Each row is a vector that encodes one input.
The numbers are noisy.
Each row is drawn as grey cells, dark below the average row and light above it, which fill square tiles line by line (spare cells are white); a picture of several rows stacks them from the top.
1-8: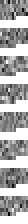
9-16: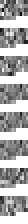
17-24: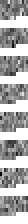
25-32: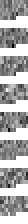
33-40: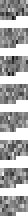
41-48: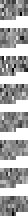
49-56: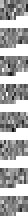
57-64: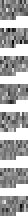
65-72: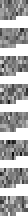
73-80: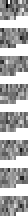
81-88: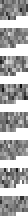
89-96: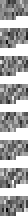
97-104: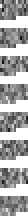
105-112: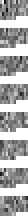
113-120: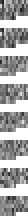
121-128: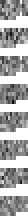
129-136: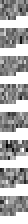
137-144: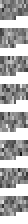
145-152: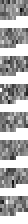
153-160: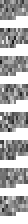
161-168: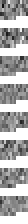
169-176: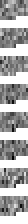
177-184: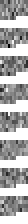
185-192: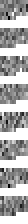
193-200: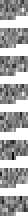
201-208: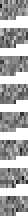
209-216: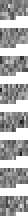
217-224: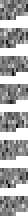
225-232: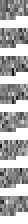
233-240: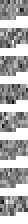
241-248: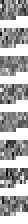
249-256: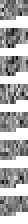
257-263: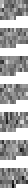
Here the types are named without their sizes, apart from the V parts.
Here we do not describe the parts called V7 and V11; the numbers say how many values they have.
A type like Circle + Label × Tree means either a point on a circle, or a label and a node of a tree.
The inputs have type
Bool × V11 + Line × V7.
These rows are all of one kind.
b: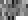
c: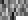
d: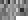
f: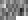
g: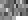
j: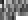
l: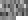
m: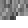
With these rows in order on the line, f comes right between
d and g.
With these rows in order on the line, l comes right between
c and d.
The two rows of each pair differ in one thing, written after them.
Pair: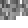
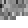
the true/false value
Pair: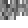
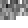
the value of V11
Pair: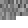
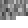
the value of V11
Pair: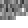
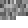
the value of V11
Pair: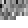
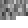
the value of V11
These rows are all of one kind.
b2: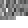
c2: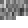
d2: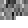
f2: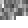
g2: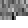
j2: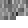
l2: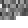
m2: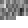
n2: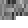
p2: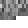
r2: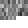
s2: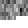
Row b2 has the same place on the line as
d2, f2 and m2.
